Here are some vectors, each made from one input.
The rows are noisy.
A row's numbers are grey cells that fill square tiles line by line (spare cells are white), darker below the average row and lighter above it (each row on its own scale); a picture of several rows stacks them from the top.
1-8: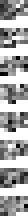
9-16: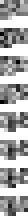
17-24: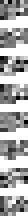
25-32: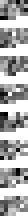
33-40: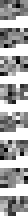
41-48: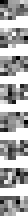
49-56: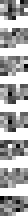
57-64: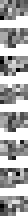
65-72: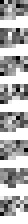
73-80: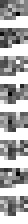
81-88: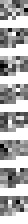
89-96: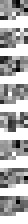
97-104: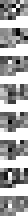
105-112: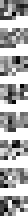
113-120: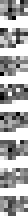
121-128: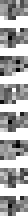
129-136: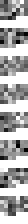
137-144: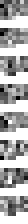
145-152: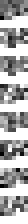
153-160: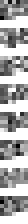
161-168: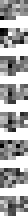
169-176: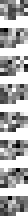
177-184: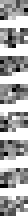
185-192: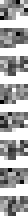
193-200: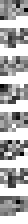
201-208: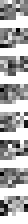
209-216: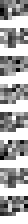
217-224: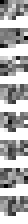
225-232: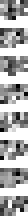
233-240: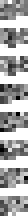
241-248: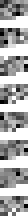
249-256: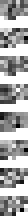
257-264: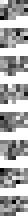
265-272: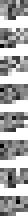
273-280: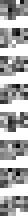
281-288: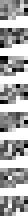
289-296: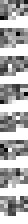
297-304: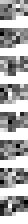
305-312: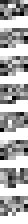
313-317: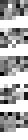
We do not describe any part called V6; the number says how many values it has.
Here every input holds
one of 9 labels, together with a list of up to two items, each a true/false value and a value of V6.
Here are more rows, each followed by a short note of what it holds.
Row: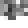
one of 9 labels, together with the empty list
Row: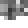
one of 9 labels, together with the empty list
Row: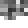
one of 9 labels, together with the empty list
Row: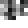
one of 9 labels, together with the empty list
